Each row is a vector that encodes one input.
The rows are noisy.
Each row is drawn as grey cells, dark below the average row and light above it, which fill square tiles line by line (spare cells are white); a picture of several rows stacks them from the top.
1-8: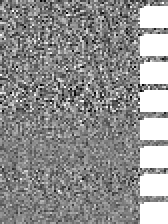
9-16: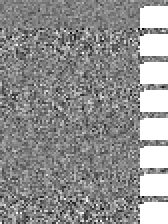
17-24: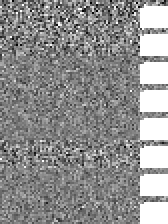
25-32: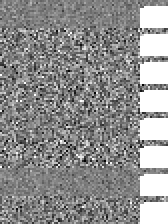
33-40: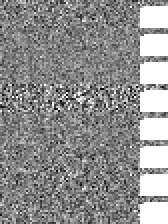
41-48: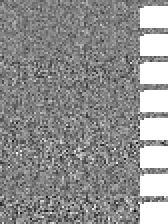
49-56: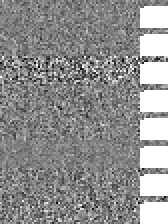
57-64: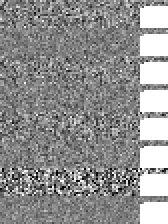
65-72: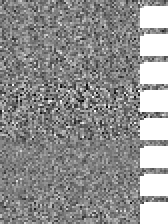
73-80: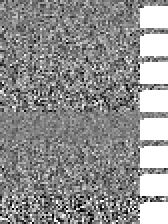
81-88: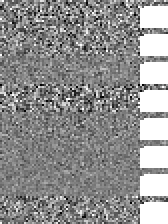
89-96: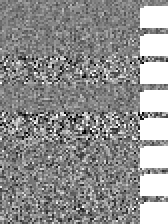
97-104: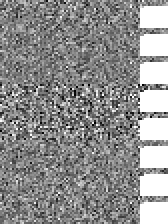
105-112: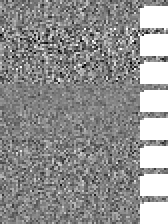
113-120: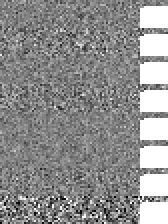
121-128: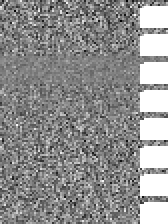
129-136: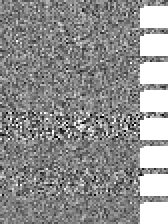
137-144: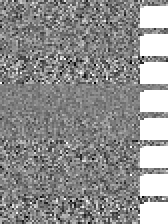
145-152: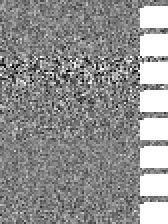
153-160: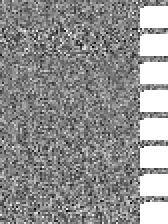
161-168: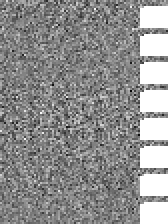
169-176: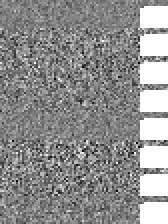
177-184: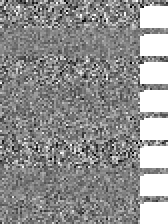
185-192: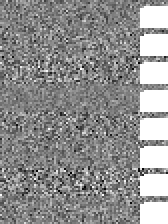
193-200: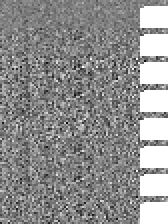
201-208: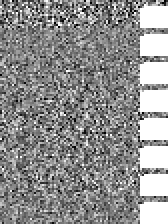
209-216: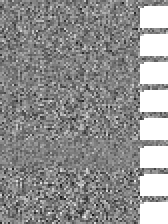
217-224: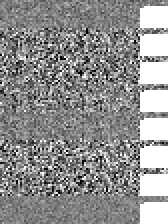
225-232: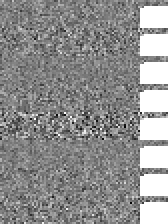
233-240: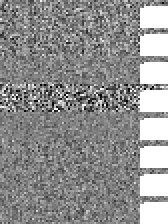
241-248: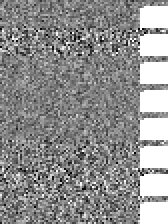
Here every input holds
either two labels (each one of 4), or a node of a 7-node tree and a node of a 9-node tree.
